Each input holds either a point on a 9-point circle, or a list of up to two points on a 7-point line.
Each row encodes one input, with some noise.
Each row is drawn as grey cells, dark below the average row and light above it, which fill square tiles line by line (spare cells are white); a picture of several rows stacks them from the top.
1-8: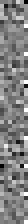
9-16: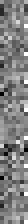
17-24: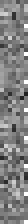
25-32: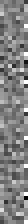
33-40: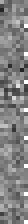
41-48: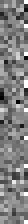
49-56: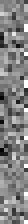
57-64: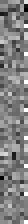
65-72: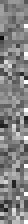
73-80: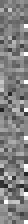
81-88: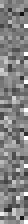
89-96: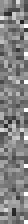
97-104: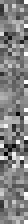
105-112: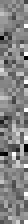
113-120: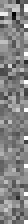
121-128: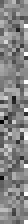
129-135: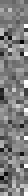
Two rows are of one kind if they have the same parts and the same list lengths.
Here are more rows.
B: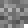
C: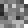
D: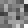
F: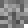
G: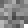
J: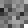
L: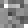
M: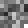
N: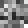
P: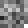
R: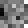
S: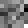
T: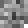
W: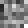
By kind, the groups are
B, F, P
C, D, J, M, R, S, W
G, N, T
L

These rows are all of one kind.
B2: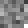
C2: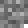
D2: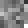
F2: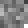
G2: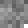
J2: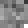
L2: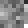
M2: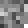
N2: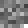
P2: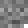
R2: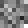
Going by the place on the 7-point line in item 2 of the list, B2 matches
F2, G2 and M2.
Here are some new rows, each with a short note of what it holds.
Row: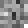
a list of one item
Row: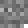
a list of two items
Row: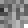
a point on a 9-point circle
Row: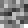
the empty list
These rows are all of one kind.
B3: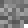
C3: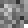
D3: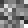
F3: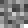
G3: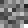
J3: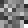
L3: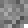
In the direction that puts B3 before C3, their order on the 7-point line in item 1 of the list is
B3, G3, J3, D3, F3, C3, L3.
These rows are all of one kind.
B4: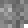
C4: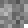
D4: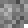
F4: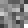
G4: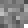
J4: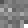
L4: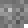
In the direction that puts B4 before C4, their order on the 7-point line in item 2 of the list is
L4, F4, D4, B4, C4, J4, G4.
